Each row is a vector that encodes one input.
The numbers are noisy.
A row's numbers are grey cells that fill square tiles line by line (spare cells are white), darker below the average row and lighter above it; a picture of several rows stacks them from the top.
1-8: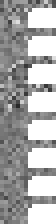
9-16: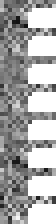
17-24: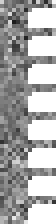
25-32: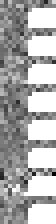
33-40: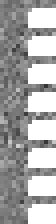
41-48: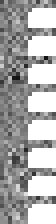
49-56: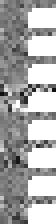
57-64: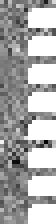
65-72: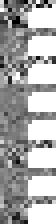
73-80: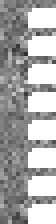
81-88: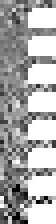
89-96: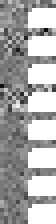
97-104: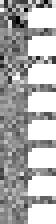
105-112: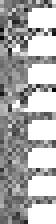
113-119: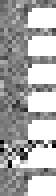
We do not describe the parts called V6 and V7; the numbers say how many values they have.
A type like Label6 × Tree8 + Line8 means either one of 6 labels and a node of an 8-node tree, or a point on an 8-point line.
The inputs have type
Bool × (Line8 + V7) × V6.
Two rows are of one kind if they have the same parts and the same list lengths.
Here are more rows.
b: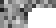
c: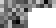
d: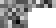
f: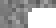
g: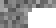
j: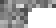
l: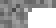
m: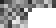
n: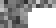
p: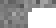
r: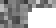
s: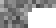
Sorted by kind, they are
b, c, d, j
f, g, l, m, n, p, r, s

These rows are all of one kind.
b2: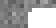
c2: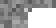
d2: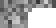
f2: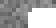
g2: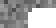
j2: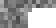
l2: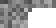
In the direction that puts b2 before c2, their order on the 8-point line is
b2, d2, f2, j2, c2, g2, l2.
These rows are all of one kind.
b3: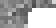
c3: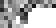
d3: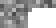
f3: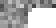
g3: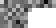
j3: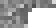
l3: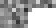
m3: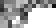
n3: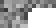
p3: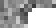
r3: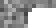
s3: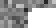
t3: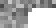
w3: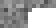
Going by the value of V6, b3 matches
d3, n3 and t3.
